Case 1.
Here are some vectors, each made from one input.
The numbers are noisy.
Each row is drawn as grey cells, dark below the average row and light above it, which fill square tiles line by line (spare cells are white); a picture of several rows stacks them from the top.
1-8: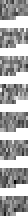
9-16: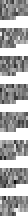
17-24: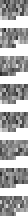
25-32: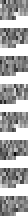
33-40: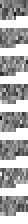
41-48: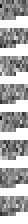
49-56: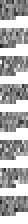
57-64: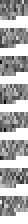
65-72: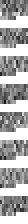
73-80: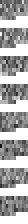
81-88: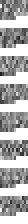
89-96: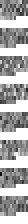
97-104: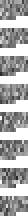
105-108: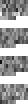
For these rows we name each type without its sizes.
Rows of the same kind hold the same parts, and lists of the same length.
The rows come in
2 kinds.
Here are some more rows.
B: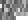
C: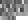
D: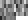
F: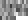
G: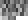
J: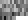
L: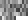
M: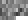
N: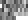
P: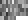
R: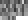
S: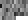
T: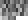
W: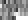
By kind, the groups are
B, C, G, N, R, T, W
D, F, J, L, M, P, S

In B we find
a point on a circle.
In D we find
a point on a circle and a node of a tree.
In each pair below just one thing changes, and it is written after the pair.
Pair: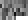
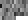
the node of the tree
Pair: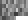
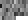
the place on the circle
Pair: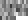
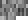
the place on the circle
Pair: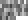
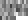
the place on the circle
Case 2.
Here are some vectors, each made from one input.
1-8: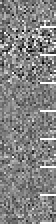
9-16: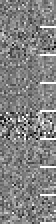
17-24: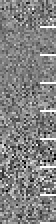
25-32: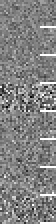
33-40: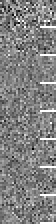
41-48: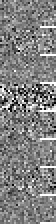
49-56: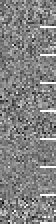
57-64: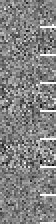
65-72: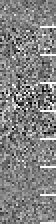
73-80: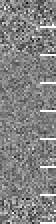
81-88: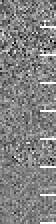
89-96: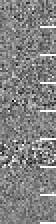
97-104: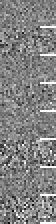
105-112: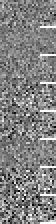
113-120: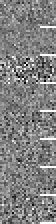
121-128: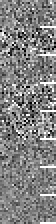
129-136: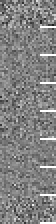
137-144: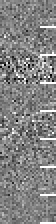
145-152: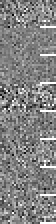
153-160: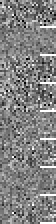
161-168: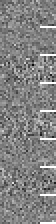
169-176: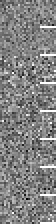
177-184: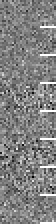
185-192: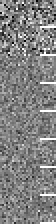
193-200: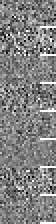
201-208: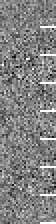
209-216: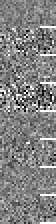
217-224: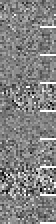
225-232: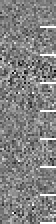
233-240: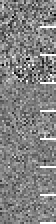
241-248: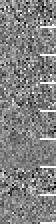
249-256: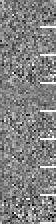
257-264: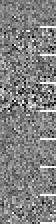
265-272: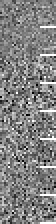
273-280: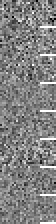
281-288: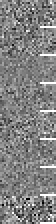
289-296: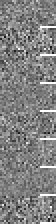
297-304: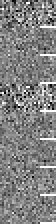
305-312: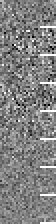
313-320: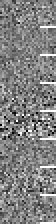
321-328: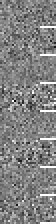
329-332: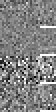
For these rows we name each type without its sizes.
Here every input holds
either a point on a circle, or a fixed value, or a node of a tree.
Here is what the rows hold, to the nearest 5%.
About 60% of them hold a point on a circle. A few of them hold a fixed value. The rest hold a node of a tree.
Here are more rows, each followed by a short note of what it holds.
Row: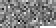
a fixed value
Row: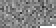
a node of a tree
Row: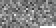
a node of a tree
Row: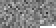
a node of a tree
